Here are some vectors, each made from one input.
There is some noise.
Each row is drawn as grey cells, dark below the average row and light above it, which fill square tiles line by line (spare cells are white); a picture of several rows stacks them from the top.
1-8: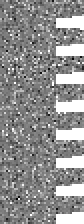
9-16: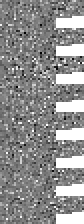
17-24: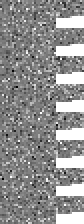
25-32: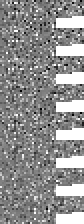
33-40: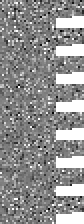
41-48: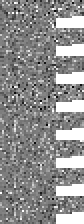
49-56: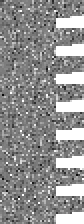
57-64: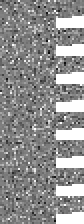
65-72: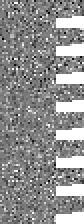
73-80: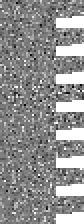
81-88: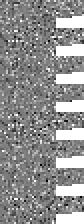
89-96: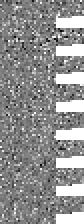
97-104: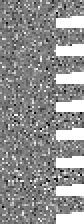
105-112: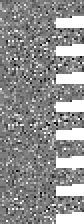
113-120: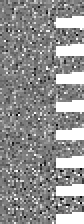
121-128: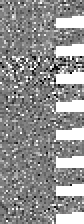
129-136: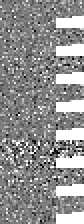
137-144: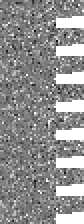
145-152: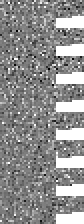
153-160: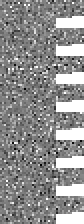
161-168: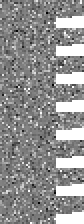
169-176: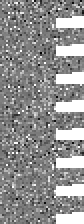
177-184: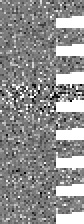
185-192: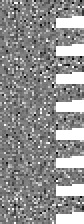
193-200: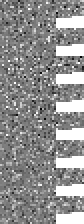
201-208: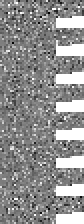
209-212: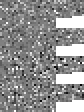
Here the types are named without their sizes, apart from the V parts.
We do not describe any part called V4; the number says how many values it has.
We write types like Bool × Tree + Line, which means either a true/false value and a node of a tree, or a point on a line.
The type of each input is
List(Circle × V4).
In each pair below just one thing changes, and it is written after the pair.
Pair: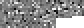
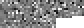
the place on the circle in item 1 of the list
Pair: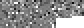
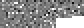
the place on the circle in item 1 of the list
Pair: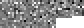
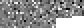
the place on the circle in item 1 of the list
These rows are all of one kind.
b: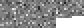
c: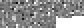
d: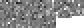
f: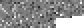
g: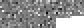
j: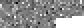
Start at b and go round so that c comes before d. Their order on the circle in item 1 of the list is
b, f, j, g, c, d.
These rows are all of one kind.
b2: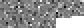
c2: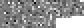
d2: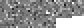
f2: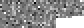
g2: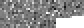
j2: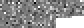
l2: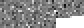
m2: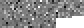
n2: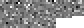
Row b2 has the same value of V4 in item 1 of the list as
g2, l2 and m2.
